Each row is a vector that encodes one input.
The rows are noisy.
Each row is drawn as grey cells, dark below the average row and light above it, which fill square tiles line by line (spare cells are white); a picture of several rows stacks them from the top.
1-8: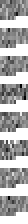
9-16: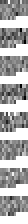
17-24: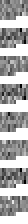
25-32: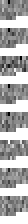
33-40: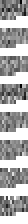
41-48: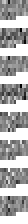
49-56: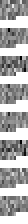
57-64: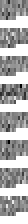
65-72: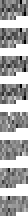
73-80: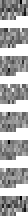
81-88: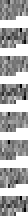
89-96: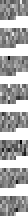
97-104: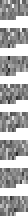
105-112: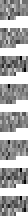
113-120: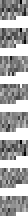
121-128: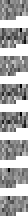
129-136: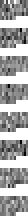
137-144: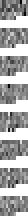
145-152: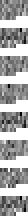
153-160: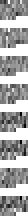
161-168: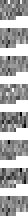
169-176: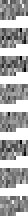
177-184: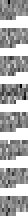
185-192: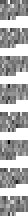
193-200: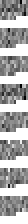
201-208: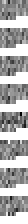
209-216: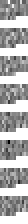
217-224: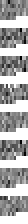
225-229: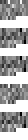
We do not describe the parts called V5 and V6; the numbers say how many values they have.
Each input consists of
either a point on a 4-point line, a true/false value and a value of V6, or a list of up to two items, each one of 9 labels and a value of V5.
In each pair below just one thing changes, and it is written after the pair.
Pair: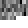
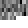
the place on the 4-point line
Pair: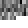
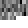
the value of V6
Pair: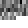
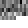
the value of V6
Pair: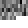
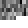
the place on the 4-point line
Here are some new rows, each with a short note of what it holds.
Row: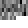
a point on a 4-point line, a true/false value and a value of V6
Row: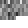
a list of two items
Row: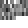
the empty list
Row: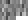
a list of one item
